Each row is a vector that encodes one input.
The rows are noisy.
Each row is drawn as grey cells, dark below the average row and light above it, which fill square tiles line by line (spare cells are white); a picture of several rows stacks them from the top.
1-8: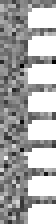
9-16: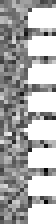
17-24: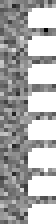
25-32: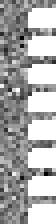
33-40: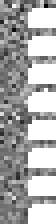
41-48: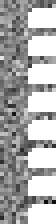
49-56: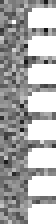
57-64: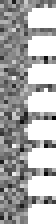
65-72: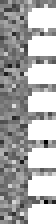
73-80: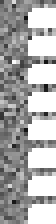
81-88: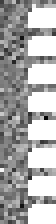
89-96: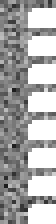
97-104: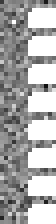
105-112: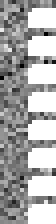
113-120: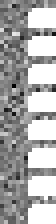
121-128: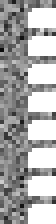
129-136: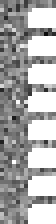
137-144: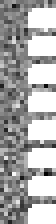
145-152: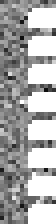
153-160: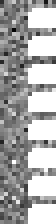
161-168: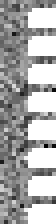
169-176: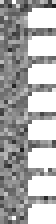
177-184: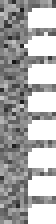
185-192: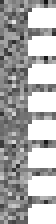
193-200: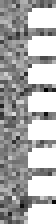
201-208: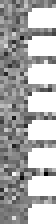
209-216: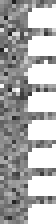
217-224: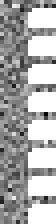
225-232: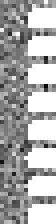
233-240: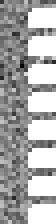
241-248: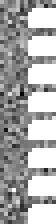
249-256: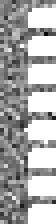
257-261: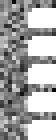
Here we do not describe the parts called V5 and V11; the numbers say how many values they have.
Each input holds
a value of V5 and a value of V11, together with either a point on a 6-point circle, or a node of a 10-node tree.
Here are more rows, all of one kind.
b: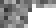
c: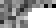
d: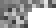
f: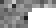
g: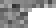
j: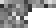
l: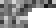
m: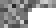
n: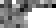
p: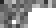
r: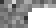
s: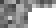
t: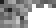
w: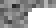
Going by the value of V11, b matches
f, r, s and t.
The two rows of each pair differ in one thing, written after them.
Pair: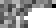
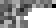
the node of the tree
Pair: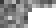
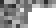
the value of V11
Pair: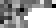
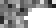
the node of the tree
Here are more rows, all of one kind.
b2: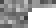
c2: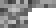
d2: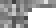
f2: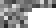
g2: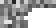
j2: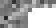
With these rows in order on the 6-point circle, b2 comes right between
d2 and g2.
